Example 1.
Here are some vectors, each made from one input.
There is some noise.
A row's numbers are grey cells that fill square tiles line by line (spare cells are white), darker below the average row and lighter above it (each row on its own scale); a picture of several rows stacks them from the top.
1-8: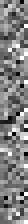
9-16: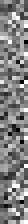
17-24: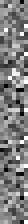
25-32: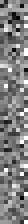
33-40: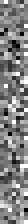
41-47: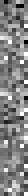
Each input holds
a list of up to two points on a 5-point circle.
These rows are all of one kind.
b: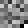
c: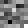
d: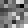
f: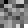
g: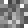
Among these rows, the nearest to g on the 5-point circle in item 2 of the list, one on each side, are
b and f.
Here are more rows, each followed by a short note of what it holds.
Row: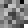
a list of one item
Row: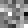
the empty list
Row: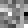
the empty list
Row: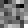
a list of two items
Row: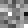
the empty list
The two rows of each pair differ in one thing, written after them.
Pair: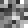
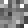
the place on the 5-point circle in item 1 of the list
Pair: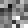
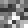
the place on the 5-point circle in item 2 of the list
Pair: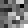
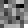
the place on the 5-point circle in item 1 of the list
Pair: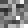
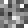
the place on the 5-point circle in item 1 of the list
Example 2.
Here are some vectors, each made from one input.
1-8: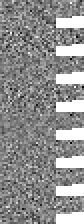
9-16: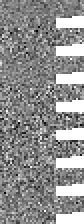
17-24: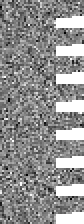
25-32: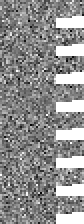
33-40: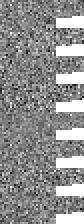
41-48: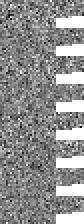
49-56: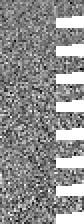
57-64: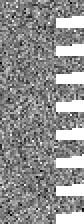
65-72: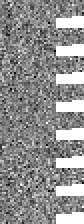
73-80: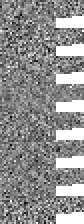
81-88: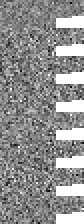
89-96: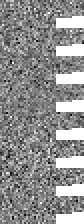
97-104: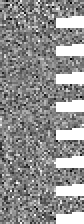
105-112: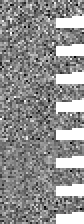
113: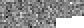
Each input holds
a list of up to two points on a 5-point line.
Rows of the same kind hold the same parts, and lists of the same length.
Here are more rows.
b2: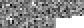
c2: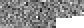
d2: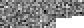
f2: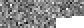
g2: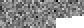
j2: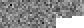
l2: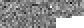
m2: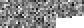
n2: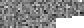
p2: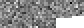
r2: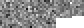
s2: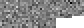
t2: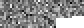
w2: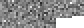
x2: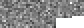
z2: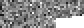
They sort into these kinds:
b2, c2, j2, m2, r2, w2, x2
d2, n2
f2, g2, l2, p2, s2, t2, z2

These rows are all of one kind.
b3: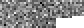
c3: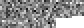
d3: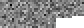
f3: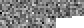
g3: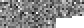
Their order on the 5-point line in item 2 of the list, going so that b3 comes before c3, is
b3, g3, d3, f3, c3.
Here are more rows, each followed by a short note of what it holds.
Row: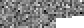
the empty list
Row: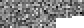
the empty list
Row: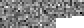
the empty list
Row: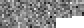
a list of two items
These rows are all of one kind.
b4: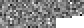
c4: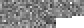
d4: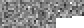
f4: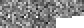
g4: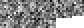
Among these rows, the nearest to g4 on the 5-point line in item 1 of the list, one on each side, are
b4 and f4.
